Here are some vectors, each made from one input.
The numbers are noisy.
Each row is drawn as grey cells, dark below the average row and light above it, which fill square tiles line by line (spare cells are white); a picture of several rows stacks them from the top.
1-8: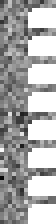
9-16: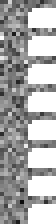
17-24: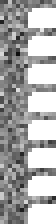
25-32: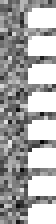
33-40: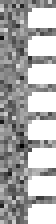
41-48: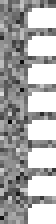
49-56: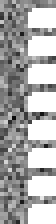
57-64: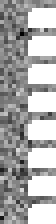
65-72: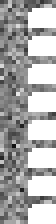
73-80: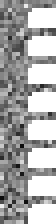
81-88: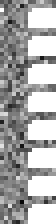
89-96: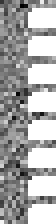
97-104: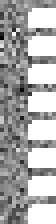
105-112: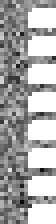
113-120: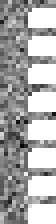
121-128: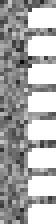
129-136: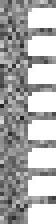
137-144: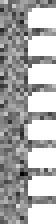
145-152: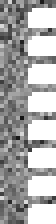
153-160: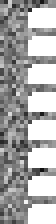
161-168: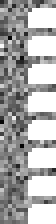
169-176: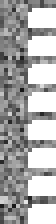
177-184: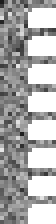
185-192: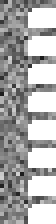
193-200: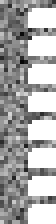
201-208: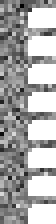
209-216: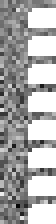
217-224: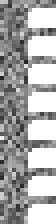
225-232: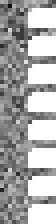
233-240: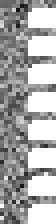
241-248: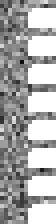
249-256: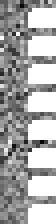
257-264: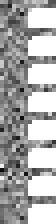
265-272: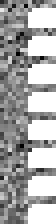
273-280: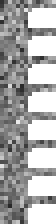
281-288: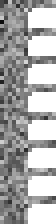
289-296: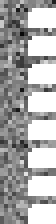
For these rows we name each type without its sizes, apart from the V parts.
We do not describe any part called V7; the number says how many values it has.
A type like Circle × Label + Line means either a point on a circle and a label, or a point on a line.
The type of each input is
(Bool × V7 + Line) × Circle.
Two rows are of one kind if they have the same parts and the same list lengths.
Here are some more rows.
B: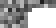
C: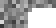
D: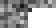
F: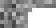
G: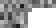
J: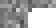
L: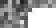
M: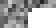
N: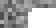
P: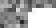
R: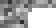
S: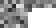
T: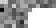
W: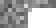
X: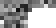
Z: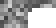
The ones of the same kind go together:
B, T, X
C, D, F, G, J, L, M, N, P, R, S, W, Z

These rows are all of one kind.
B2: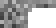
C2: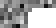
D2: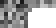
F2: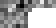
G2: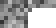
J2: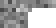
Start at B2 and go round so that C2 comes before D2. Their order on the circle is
B2, C2, F2, D2, G2, J2.
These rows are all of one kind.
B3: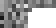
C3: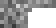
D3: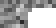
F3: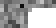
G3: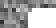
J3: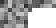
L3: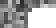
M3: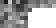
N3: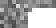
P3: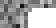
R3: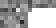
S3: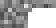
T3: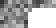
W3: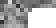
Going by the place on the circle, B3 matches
C3, N3 and S3.
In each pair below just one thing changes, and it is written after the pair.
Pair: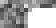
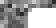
the place on the line
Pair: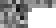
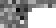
the place on the line
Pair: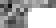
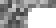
the place on the line
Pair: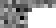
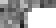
the place on the circle
